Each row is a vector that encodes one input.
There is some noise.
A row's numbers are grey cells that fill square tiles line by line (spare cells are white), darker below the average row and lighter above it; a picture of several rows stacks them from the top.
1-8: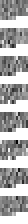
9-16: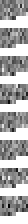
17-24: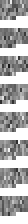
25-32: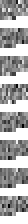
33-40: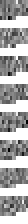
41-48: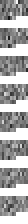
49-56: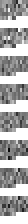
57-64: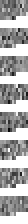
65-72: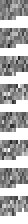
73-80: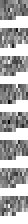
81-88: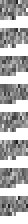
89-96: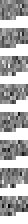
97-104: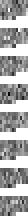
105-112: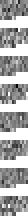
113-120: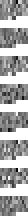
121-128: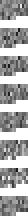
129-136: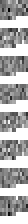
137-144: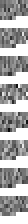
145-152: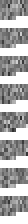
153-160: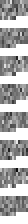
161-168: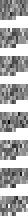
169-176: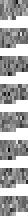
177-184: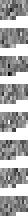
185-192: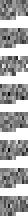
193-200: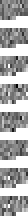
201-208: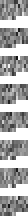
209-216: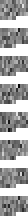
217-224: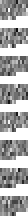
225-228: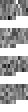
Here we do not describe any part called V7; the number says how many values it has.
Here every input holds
a point on a 5-point circle and a true/false value, together with either a point on a 4-point line and a value of V7, or a point on an 8-point line.
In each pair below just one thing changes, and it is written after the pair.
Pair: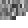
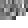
the place on the 5-point circle
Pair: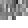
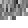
the value of V7
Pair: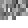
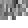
the place on the 4-point line
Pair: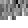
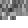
the true/false value
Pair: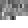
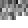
the true/false value
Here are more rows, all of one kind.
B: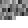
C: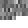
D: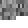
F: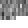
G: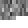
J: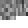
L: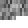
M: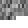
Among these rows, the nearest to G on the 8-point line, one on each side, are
B and L.
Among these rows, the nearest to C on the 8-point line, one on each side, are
F and L.
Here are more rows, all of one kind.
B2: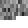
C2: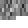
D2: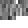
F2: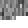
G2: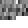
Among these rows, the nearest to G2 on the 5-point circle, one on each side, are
D2 and F2.
